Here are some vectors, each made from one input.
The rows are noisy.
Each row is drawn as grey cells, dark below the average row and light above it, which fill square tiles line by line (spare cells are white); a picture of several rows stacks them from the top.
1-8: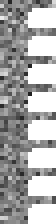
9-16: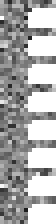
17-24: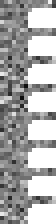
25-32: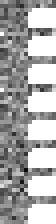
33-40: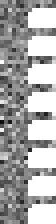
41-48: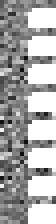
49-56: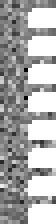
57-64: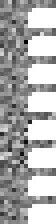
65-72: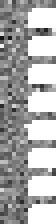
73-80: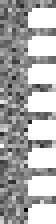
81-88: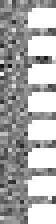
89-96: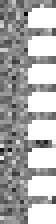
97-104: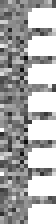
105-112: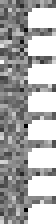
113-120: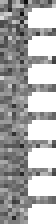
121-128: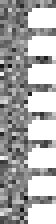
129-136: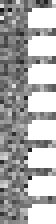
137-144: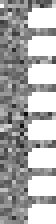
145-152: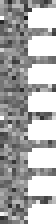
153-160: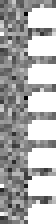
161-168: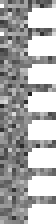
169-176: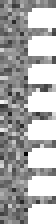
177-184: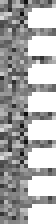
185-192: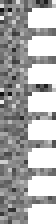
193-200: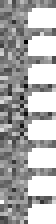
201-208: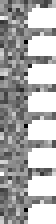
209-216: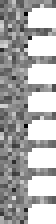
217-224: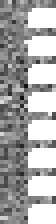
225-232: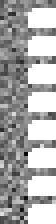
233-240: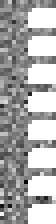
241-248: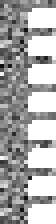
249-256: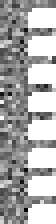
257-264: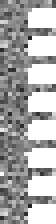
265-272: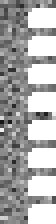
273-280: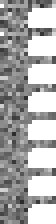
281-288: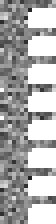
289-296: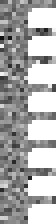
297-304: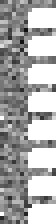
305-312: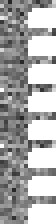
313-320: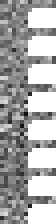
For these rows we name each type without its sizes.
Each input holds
either a point on a circle, or a label.
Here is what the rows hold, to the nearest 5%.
About 65% of them hold a point on a circle. The rest hold a label.
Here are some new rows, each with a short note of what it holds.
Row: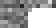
a point on a circle
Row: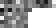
a label
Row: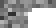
a point on a circle
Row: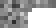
a point on a circle
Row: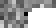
a point on a circle
